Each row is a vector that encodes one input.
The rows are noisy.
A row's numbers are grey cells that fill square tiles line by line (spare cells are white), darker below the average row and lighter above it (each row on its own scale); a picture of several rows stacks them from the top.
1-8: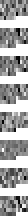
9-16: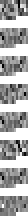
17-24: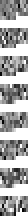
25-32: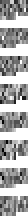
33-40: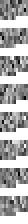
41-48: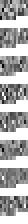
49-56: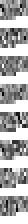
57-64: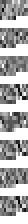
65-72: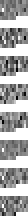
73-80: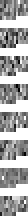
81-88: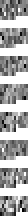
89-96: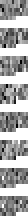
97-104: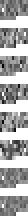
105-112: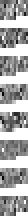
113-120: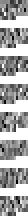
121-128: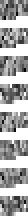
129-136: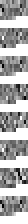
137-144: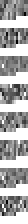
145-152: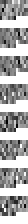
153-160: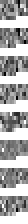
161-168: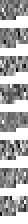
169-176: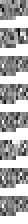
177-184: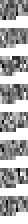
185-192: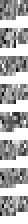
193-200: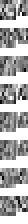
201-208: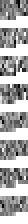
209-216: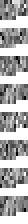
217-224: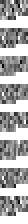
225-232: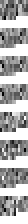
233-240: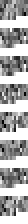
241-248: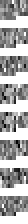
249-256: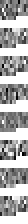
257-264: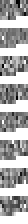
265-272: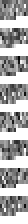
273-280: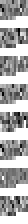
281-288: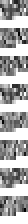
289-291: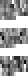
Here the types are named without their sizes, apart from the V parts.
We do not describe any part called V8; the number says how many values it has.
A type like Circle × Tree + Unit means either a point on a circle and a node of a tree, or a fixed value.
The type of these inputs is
Bool × (Line + V8) + Label × Label.
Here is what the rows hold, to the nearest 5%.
About 35% of them hold two labels. The rest hold a true/false value, together with either a point on a line, or a value of V8.
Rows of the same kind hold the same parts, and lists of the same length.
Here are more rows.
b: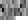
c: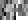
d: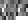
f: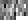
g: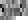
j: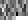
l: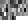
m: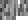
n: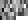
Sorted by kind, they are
b, g
c, f, m, n
d, j, l

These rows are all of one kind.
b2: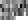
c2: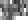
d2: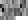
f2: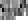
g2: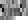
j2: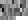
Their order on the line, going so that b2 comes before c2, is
b2, f2, c2, d2, g2, j2.
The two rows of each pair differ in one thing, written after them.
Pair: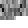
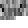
the place on the line
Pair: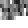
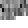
the true/false value
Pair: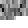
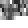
the true/false value
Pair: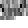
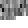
the place on the line
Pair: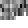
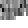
the place on the line
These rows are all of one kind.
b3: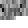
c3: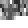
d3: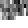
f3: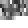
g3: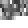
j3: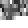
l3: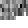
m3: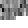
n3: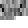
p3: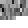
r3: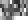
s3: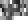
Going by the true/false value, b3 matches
l3, m3, n3 and p3.
